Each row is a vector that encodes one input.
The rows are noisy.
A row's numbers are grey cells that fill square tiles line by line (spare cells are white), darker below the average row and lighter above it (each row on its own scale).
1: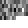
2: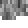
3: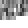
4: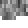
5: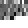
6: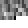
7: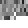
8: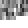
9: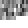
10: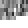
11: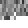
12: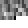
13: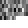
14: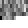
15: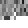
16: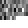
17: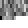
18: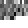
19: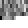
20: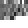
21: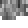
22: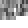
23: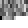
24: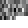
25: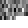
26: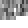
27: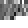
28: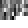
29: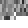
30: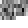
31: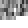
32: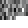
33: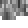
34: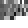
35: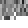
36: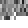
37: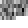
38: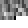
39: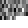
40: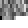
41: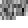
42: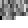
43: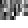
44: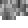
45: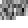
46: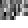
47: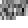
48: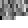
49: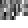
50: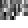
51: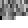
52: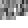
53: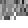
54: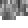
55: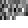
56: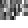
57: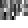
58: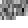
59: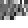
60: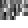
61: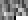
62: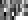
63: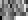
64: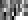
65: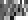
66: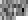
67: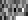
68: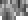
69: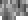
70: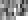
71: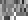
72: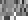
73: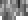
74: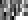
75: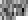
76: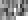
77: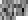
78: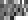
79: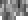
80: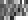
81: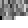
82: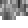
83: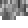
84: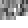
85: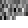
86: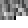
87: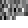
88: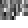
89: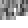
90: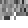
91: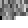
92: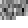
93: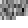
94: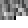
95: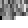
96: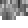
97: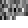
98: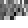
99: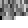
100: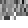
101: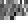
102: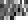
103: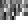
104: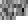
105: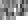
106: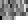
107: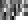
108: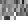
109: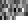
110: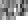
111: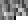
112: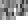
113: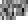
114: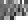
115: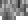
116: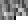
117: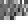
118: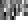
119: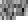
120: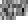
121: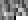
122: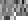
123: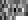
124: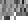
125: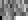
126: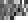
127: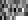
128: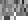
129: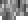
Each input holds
either a fixed value, or three true/false values.
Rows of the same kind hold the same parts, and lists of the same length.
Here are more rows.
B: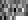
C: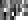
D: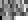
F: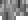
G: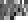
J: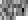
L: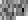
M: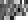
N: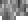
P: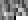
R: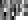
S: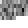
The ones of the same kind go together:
B, C, D, F, G, J, L, M, N, R, S
P

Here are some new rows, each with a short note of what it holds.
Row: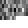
three true/false values
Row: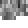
three true/false values
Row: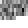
three true/false values
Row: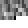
a fixed value
